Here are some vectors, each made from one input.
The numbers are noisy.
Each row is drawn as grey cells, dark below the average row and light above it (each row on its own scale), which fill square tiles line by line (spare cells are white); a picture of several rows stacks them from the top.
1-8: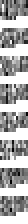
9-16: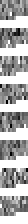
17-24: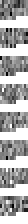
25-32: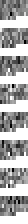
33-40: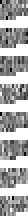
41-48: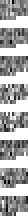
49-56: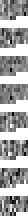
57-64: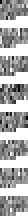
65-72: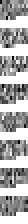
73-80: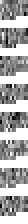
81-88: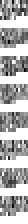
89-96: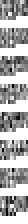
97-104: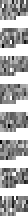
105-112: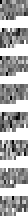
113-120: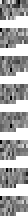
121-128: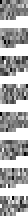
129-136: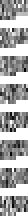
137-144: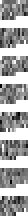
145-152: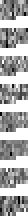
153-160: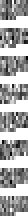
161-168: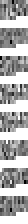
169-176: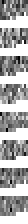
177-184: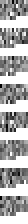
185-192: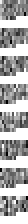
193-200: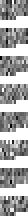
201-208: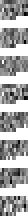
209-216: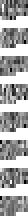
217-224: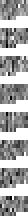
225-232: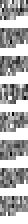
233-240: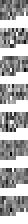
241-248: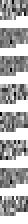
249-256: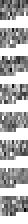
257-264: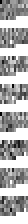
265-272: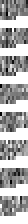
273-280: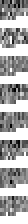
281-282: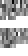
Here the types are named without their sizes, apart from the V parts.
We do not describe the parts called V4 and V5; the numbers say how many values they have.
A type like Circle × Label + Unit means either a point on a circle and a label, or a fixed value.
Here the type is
Bool × Bool × Bool + Label + (Line + V5) × V4.
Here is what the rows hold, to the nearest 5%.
About 30% of them hold a label. About 25% of them hold three true/false values. The rest hold a value of V4, together with either a point on a line, or a value of V5.
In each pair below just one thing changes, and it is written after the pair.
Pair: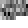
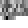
the value of V5
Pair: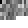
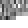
the value of V5
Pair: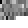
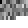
the value of V4
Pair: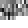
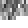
the value of V5
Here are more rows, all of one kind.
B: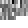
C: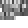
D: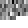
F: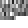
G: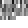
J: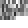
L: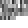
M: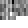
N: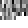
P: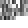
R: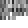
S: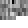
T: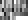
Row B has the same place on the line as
D, F, M and S.
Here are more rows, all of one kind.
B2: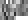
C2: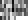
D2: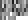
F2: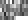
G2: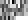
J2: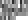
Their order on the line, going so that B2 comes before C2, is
B2, G2, F2, J2, D2, C2.
